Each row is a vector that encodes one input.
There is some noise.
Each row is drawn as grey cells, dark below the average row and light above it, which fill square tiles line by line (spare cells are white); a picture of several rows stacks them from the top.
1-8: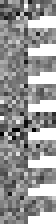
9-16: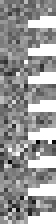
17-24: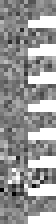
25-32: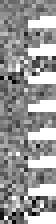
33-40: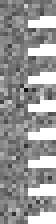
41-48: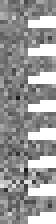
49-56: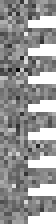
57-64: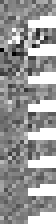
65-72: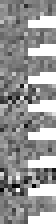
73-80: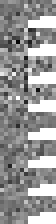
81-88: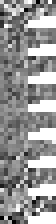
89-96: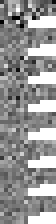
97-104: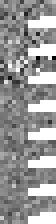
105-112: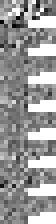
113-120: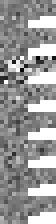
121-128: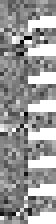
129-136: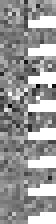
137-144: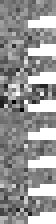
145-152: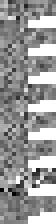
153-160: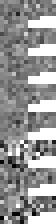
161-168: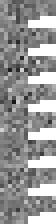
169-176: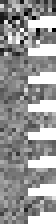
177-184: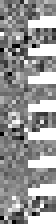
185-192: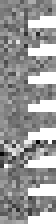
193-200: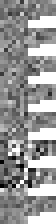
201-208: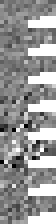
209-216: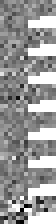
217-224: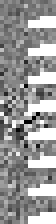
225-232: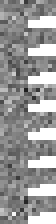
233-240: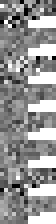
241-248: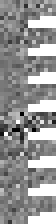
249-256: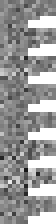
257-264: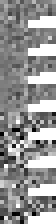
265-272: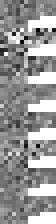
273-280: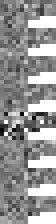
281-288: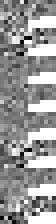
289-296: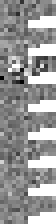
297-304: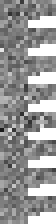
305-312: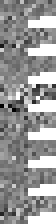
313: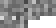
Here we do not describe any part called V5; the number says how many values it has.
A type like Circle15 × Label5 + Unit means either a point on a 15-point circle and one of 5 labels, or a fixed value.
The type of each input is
Line4 × Line10 × List2(V5) + Line8.
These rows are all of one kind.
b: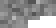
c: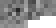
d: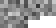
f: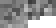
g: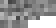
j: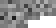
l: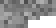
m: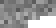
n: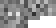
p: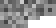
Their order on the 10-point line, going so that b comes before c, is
d, f, n, b, l, c, m, p, g, j.
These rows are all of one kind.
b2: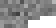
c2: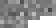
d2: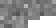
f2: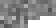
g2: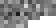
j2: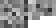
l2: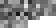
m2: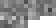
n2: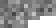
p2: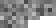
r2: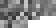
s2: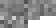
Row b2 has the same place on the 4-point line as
c2, n2 and r2.
